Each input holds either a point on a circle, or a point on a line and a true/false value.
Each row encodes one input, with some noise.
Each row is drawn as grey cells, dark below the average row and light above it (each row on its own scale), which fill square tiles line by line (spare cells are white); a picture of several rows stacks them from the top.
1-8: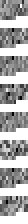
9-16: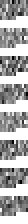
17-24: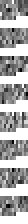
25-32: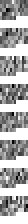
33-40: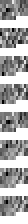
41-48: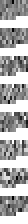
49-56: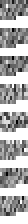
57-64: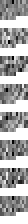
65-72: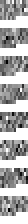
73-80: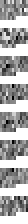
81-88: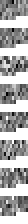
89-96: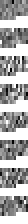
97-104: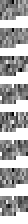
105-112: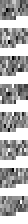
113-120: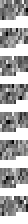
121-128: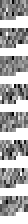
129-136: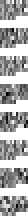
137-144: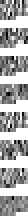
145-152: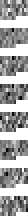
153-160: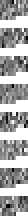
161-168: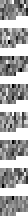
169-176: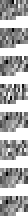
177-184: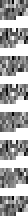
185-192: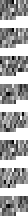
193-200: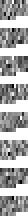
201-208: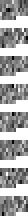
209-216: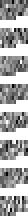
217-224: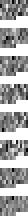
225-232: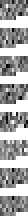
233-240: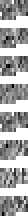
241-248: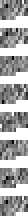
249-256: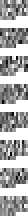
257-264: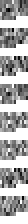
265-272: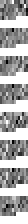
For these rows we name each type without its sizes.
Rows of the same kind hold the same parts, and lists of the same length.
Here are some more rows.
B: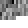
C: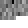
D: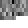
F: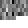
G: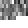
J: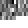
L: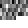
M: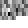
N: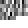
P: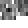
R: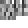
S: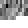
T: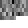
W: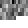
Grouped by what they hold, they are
B, C, D, F, G, J, L, P, S, T, W
M, N, R

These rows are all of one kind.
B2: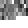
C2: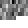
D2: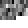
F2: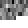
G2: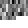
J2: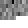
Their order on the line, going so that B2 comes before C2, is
J2, B2, G2, C2, F2, D2.
